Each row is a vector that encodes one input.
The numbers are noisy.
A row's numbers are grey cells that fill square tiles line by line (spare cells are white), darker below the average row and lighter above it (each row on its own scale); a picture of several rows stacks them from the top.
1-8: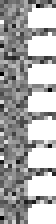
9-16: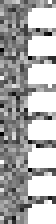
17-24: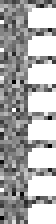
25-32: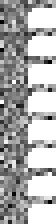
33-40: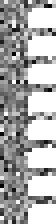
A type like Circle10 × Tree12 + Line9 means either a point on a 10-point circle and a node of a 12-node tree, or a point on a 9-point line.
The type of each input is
Line3 × Line3 + Line5.
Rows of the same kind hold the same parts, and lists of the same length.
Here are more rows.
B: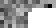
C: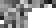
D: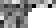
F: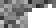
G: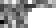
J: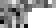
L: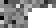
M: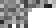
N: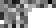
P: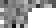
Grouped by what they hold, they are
B, D, G, J, M
C, F, L, N, P

